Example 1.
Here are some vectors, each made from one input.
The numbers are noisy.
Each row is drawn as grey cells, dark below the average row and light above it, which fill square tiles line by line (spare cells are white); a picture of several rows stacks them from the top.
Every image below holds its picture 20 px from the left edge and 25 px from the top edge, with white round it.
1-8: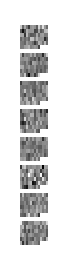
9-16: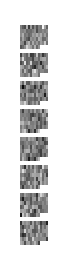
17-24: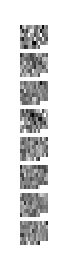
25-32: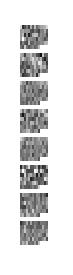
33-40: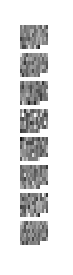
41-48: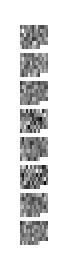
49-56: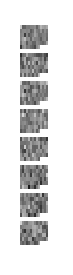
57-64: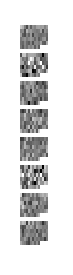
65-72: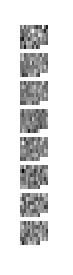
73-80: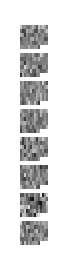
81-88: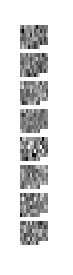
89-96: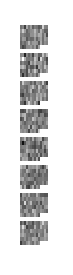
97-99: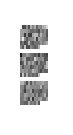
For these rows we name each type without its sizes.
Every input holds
either a fixed value, or three true/false values.
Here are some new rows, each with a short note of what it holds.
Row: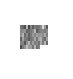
three true/false values
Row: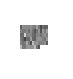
three true/false values
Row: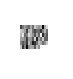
a fixed value
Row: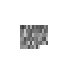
three true/false values
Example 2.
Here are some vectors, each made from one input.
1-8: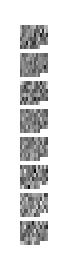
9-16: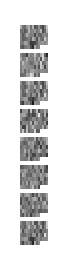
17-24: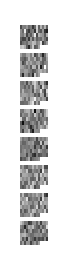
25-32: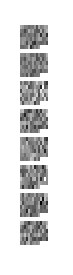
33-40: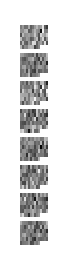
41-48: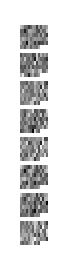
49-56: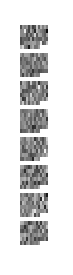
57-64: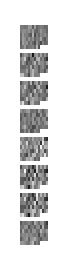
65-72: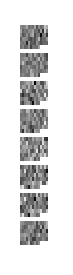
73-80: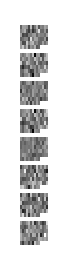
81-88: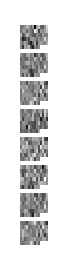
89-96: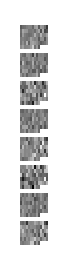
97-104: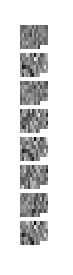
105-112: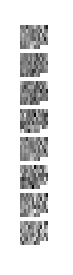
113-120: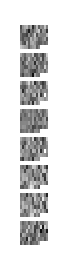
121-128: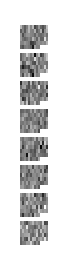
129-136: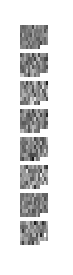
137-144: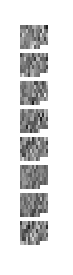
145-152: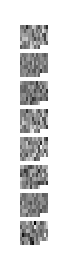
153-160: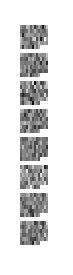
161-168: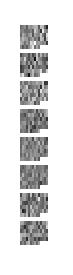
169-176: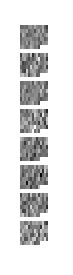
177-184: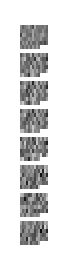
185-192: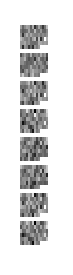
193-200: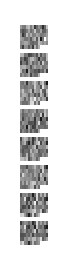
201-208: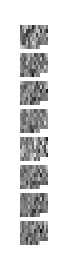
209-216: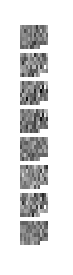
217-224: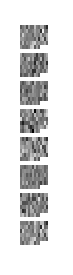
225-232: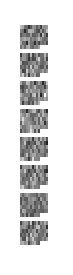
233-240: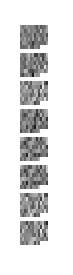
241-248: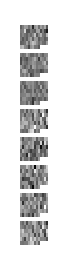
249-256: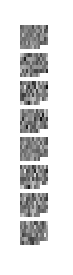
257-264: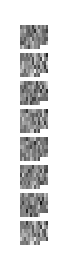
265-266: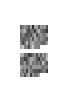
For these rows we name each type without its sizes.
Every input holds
a node of a tree.
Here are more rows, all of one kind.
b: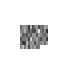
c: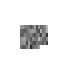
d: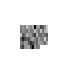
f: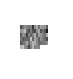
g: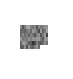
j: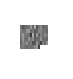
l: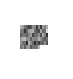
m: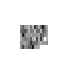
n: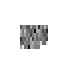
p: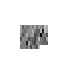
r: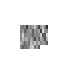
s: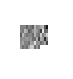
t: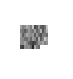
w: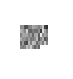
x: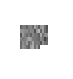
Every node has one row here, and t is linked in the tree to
d, g and m.
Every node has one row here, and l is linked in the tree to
c.
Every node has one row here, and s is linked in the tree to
r, w and x.
